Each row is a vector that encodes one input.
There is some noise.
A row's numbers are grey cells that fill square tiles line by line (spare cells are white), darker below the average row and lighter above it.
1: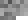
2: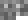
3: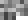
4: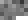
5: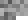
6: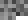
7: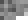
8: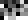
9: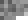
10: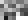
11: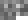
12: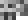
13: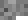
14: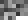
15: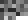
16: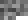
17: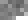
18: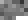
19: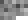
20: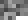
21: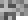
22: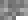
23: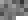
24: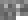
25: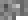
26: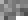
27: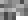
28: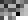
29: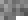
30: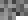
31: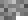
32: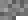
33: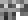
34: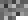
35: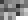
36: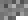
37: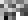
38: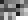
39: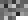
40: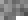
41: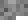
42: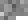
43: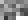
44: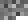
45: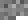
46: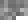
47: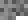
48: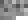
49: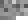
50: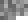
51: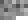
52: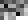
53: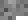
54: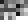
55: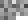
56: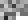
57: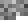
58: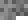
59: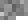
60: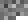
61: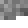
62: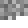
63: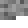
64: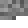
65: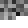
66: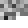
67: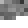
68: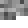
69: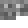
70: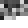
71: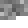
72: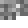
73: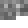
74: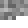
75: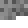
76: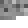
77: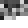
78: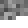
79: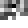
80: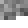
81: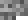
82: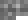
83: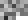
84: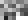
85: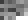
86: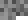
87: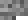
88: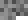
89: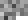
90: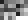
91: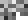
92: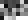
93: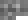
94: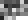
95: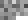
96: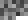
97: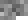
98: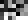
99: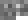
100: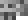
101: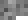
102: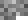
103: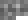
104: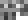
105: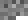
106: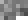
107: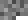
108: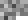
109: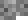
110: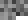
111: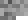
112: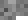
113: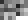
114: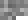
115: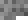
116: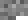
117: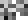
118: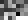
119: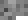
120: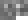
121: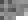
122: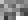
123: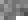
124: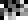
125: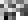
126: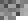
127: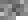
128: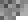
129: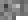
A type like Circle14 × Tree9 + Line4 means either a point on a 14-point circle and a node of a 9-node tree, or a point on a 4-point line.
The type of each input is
Bool × Label7 + Unit.
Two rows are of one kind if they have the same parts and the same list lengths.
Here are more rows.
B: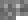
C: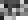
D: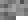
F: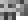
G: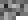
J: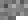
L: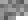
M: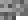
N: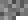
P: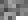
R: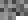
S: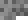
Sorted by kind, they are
B, D, F, G, J, L, M, N, P, R, S
C

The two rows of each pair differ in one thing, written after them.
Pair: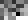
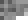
the label
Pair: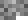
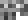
the label
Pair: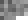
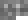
the true/false value
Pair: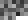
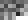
the true/false value
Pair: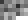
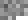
the label
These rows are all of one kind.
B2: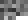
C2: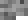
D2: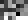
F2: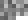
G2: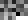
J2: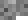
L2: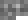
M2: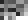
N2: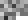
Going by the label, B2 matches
F2, L2 and M2.
